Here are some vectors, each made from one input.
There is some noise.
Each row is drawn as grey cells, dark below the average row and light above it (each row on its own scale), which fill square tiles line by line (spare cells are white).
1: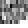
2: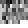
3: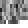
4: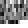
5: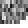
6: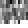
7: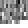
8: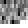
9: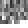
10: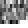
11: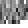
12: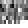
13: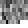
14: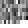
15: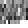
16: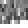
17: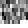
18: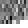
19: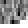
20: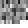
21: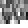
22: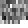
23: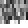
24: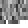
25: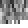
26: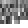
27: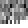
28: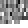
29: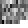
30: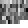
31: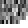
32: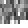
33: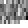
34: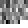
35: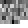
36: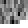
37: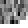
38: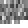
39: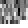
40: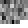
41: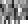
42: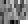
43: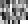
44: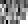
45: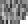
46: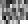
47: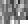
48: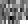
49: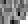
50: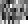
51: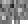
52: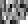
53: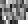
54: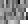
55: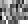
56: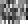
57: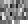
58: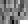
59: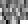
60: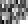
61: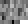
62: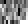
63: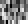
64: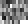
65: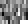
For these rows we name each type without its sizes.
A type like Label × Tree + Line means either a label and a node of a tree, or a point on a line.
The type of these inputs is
Bool × Tree.
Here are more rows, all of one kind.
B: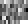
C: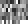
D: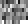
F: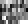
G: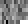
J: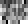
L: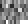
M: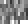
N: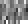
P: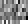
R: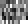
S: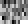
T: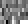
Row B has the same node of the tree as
M and N.
